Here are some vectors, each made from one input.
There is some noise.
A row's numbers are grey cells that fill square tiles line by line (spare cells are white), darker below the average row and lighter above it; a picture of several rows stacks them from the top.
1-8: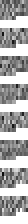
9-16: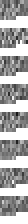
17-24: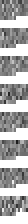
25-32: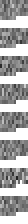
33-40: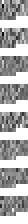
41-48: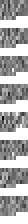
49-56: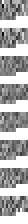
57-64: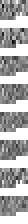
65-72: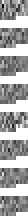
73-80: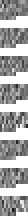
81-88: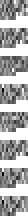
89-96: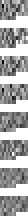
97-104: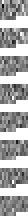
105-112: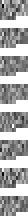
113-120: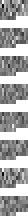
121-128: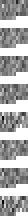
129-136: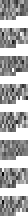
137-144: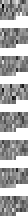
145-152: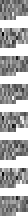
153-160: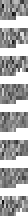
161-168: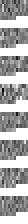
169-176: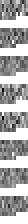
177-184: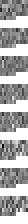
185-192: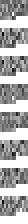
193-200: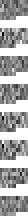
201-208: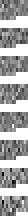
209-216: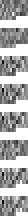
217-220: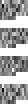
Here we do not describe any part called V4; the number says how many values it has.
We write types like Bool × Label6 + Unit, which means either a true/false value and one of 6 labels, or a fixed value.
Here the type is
Line6 + List2(Bool × V4).
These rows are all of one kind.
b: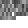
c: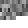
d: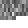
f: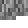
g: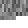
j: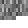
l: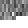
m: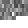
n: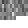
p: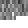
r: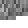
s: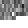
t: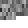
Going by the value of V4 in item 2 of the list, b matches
d and p.
